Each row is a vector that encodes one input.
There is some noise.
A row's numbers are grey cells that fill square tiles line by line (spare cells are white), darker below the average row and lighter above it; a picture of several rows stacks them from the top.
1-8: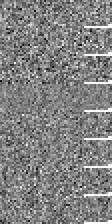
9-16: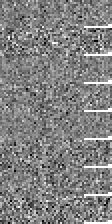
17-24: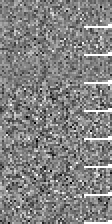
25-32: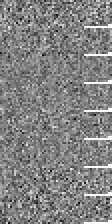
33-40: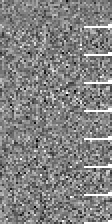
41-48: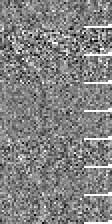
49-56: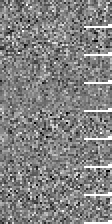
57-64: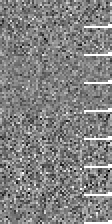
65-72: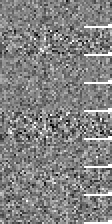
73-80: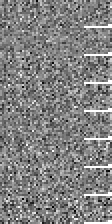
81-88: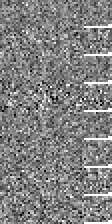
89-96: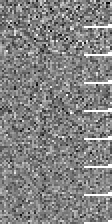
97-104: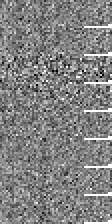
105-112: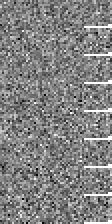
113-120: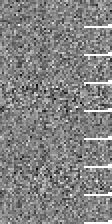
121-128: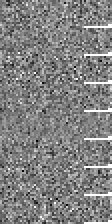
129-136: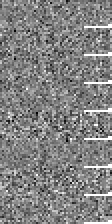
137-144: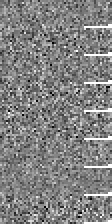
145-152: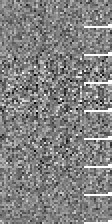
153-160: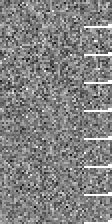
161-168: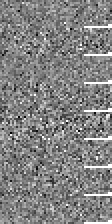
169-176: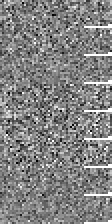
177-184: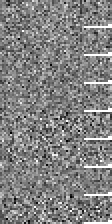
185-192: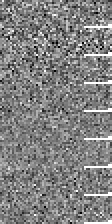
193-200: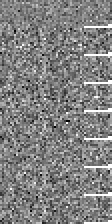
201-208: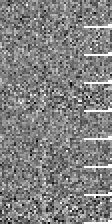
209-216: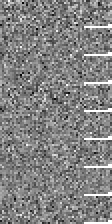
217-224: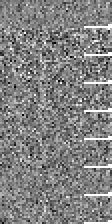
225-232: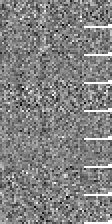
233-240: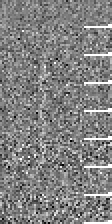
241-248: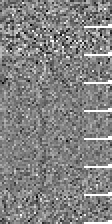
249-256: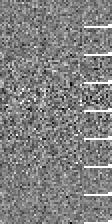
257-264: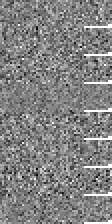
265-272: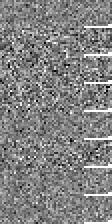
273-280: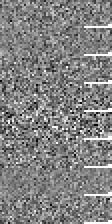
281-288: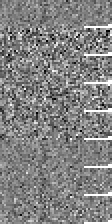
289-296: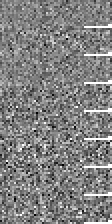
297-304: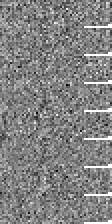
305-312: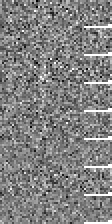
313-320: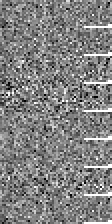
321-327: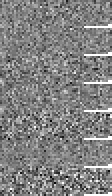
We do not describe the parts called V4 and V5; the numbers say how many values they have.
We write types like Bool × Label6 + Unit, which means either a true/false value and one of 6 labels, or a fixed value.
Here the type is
(Circle13 + V4) × V5 + Circle15.
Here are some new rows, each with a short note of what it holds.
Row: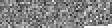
a value of V4 and a value of V5
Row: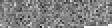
a point on a 13-point circle and a value of V5
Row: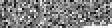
a point on a 15-point circle
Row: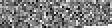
a point on a 15-point circle
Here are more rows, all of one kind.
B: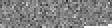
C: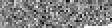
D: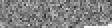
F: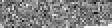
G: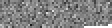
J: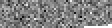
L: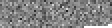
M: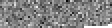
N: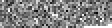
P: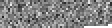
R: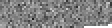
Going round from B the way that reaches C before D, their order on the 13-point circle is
B, F, J, C, M, D, R, P, L, G, N.
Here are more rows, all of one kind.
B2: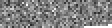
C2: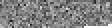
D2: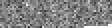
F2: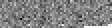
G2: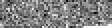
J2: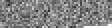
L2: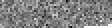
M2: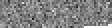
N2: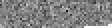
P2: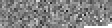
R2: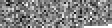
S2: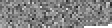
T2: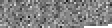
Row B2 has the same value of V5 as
L2, M2 and S2.
